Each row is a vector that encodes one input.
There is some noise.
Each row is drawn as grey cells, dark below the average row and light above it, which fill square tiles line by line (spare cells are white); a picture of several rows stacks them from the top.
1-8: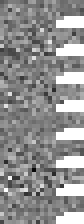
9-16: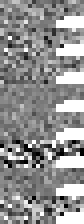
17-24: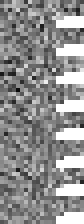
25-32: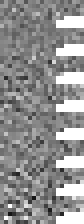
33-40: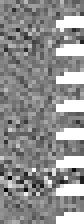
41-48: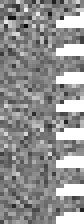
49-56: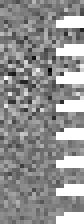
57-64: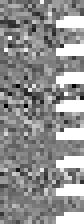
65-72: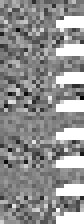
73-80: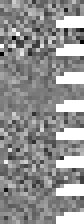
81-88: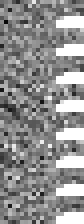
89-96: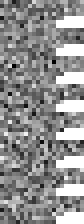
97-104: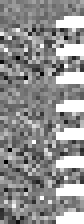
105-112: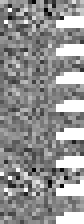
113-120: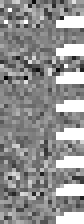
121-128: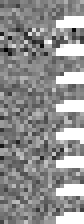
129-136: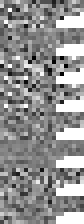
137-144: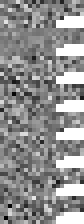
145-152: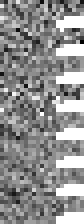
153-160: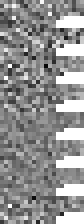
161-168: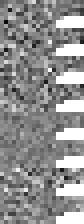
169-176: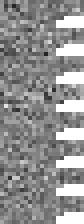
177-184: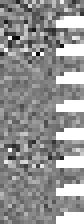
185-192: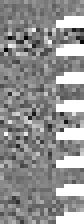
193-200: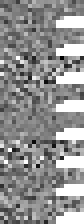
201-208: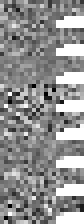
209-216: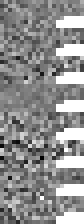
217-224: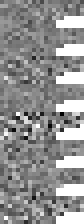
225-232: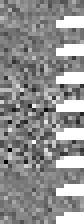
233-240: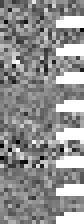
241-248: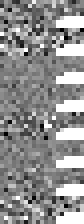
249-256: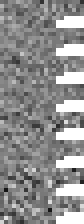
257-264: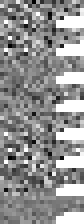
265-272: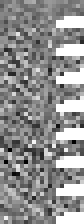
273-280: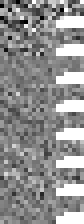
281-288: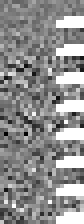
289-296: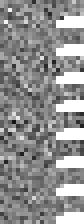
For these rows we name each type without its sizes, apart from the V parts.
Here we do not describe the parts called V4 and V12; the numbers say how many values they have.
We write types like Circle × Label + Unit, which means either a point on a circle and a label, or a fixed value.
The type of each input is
(Bool × Circle + V12) × Circle + V4.
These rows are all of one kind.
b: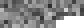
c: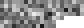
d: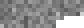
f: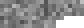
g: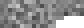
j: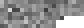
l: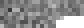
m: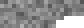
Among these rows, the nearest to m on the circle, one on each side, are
b and g.
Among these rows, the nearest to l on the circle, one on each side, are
c and d.
